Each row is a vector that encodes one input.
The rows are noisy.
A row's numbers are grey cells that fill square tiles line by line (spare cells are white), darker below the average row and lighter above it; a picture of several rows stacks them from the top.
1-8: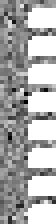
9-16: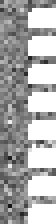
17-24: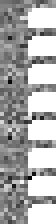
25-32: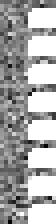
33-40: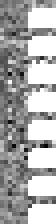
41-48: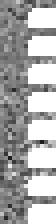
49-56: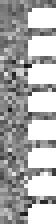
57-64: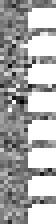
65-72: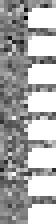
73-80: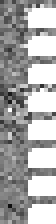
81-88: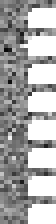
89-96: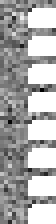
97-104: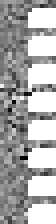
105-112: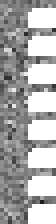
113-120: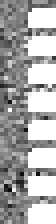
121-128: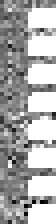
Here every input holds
one of 6 labels, together with either one of 9 labels, or a point on a 4-point line.
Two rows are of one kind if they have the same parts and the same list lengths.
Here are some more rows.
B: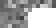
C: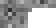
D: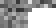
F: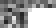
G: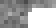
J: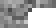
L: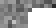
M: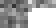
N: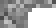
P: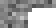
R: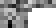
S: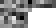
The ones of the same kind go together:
B, C, D, F, J, L, S
G, M, N, P, R

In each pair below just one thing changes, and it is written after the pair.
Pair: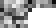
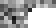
the place on the 4-point line
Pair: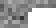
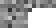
the label
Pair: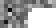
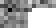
the label
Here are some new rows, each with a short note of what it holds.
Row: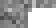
one of 6 labels and one of 9 labels
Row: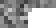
one of 6 labels and one of 9 labels
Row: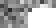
one of 6 labels and a point on a 4-point line
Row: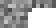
one of 6 labels and a point on a 4-point line
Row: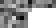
one of 6 labels and a point on a 4-point line
